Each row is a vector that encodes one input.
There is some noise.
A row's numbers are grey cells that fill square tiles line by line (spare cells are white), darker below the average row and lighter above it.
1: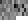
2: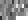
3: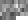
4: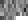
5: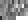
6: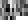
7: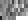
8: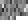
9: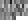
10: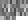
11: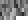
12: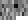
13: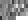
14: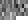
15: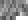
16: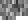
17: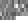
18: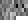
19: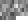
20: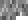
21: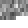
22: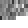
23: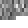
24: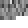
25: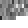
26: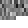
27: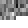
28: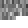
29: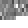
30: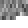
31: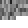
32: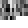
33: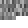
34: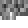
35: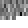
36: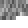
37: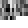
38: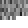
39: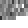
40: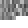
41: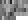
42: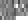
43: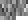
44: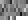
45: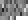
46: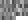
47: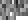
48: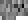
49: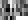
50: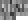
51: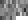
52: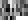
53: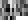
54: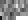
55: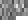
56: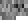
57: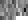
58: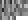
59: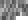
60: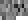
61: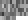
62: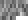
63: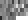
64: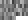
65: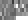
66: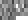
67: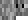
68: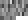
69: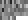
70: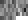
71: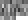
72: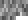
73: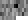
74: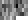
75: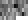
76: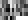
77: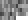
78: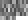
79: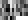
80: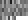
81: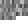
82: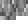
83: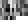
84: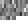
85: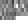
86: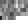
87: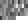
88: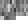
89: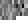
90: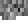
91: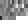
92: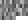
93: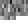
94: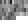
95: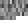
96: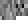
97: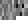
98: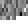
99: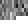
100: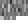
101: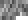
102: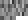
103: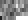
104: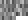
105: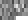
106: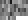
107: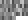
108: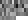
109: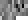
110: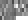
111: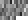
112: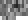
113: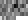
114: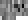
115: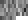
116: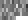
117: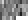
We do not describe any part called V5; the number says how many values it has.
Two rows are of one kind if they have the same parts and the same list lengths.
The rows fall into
3 kinds.
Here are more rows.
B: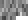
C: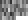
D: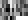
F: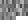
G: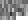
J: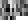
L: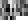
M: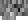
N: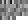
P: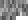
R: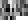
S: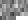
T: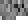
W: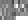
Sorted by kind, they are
B, F, P, S, W
C, G, M, N, T
D, J, L, R

